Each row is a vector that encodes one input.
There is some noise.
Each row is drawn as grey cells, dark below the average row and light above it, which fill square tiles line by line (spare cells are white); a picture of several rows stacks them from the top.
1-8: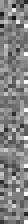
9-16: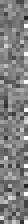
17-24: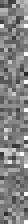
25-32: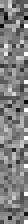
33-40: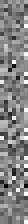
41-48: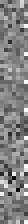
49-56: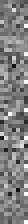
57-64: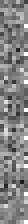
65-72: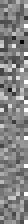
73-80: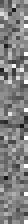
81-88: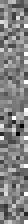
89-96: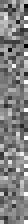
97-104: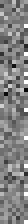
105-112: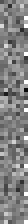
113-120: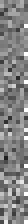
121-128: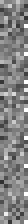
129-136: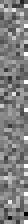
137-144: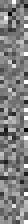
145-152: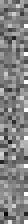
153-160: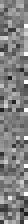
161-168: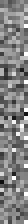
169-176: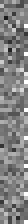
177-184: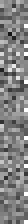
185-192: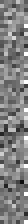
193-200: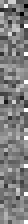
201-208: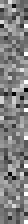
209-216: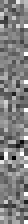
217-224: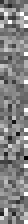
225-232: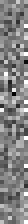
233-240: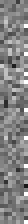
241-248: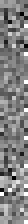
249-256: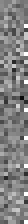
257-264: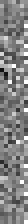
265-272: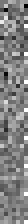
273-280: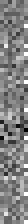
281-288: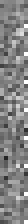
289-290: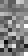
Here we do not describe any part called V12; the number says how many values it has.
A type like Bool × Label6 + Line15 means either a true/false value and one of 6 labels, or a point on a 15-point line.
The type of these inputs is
(Circle8 + V12) × (Line4 + Line8).
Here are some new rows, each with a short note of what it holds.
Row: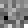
a point on an 8-point line and a value of V12
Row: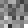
a point on a 4-point line and a value of V12
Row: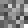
a point on an 8-point circle and a point on a 4-point line
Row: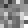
a point on an 8-point circle and a point on a 4-point line
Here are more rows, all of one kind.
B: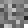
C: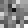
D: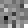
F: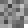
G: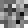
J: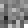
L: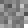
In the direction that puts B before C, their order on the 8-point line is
F, L, J, G, B, C, D.
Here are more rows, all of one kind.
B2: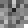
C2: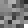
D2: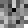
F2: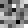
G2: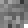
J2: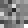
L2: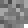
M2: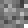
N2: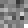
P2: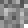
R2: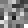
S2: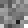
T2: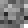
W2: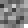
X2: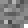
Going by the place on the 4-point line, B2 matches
D2, F2, N2 and W2.
